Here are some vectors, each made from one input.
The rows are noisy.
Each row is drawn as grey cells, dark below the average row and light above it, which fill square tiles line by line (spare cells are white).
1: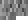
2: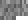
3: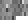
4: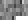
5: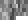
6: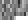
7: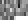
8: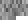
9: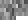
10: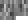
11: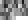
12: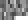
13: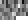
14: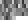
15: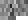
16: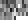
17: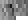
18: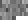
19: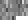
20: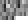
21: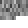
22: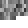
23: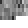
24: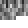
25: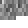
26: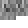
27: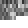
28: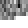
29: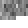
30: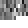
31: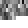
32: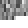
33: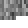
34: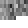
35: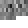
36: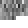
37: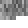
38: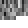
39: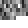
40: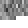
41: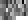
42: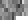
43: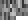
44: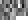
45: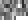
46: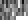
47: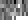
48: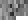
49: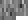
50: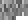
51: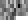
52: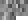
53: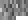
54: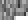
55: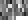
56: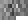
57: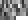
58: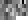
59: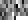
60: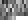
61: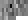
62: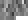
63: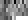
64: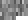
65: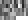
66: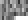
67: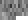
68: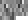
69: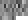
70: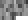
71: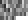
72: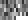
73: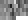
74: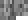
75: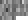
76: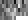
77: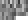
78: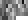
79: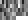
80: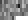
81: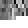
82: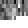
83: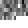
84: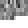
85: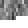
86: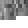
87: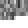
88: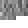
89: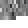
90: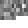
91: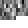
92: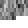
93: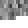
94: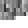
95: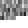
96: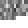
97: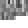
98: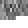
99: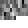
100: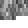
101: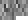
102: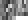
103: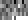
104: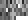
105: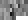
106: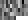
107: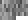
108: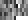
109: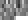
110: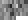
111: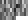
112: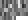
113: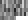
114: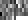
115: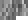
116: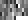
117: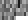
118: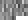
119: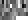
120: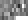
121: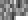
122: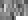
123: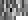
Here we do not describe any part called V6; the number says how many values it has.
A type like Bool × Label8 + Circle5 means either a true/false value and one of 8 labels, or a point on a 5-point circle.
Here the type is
(Bool × Bool × Bool + Label7) × V6.
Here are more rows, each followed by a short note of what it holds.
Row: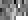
one of 7 labels and a value of V6
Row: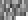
three true/false values and a value of V6
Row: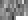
three true/false values and a value of V6
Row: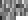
three true/false values and a value of V6
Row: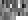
one of 7 labels and a value of V6
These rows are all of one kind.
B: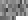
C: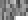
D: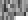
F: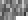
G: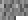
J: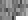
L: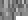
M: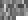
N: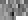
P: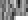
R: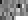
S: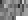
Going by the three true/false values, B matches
D, F and G.
